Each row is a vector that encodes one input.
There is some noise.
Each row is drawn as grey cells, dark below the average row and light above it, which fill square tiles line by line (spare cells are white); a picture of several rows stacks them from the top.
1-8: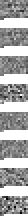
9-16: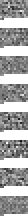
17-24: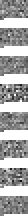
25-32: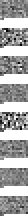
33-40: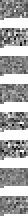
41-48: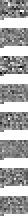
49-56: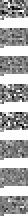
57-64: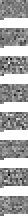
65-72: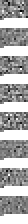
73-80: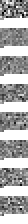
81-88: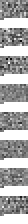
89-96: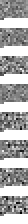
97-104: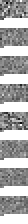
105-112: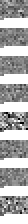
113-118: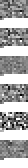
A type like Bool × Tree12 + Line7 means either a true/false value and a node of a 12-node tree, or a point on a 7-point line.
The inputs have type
Bool × Bool × Bool × Bool + (Line5 + Line6) × Line6.
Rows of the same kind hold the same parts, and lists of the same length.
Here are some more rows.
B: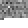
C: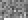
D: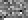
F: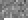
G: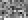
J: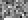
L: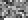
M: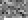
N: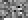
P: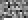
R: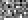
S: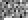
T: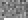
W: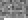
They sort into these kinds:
B, C, F, G, J, L, R, T, W
D, P, S
M, N

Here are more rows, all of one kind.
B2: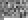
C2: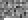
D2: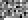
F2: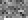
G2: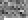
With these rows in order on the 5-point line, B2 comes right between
D2 and F2.
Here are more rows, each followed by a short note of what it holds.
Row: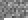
a point on each of two 6-point lines
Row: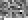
four true/false values
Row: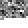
a point on each of two 6-point lines
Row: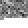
a point on a 5-point line and a point on a 6-point line
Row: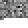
a point on a 5-point line and a point on a 6-point line
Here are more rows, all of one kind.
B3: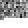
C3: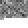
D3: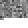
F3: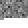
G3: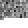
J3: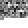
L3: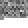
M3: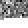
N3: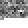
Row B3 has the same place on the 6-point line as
C3, D3 and G3.
